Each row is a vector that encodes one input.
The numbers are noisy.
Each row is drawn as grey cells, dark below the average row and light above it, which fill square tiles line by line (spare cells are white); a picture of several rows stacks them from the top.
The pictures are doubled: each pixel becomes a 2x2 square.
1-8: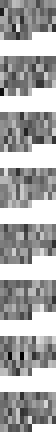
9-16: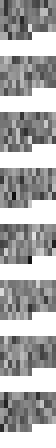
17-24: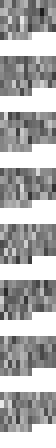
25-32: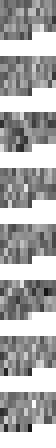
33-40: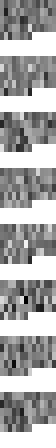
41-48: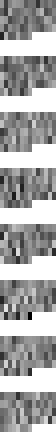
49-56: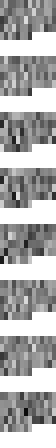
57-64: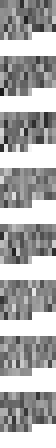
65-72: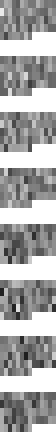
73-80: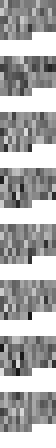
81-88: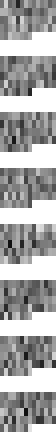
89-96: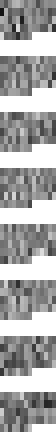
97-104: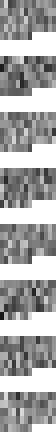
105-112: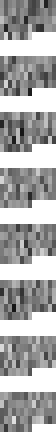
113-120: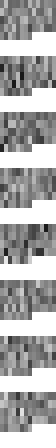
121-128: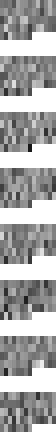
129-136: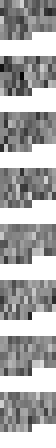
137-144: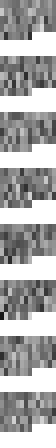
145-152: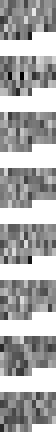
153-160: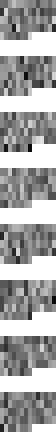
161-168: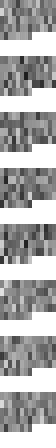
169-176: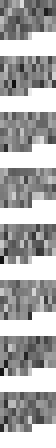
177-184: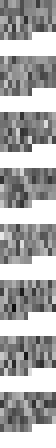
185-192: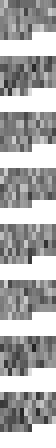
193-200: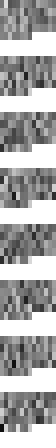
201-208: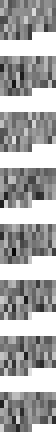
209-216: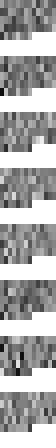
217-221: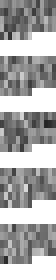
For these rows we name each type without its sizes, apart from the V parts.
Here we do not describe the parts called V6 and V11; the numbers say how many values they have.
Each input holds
either a value of V6 and a value of V11, or a list of points on a line.
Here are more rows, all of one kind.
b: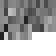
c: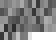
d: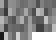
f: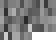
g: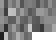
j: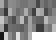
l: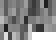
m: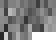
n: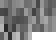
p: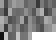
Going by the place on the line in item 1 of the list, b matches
f, g, l and m.
